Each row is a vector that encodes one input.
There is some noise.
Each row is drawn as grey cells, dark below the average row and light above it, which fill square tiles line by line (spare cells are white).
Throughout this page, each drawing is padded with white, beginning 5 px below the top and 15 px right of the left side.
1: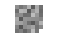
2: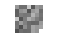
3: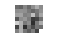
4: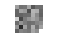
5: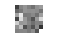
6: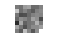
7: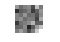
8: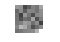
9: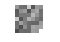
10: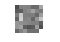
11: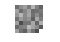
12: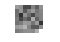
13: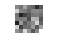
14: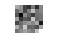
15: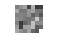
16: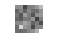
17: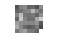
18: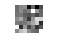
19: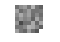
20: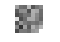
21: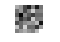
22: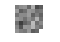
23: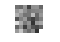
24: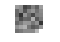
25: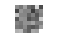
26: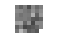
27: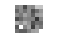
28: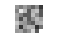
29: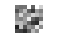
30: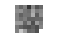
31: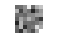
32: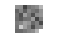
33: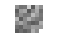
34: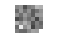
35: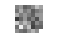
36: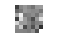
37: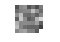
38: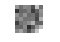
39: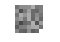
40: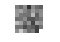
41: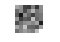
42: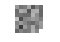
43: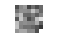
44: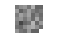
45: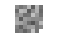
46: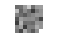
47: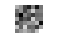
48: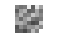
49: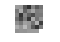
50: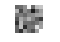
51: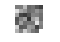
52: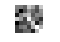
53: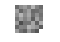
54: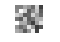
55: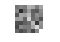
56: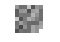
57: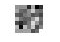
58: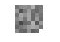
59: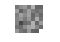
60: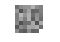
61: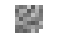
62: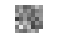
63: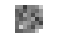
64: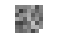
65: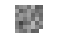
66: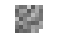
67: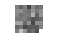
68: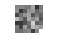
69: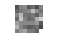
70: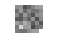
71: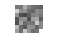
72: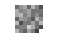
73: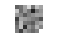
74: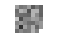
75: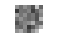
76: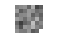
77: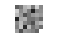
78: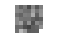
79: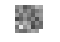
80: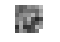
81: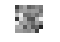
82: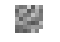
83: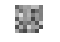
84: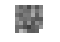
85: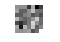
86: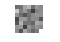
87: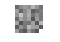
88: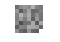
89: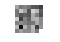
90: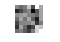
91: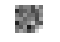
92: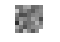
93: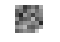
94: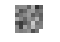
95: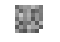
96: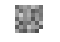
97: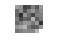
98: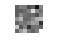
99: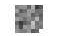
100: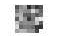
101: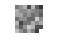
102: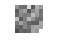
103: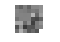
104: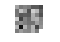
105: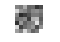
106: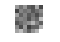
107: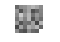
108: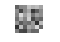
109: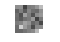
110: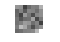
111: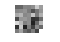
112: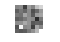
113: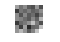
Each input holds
one of 7 labels.
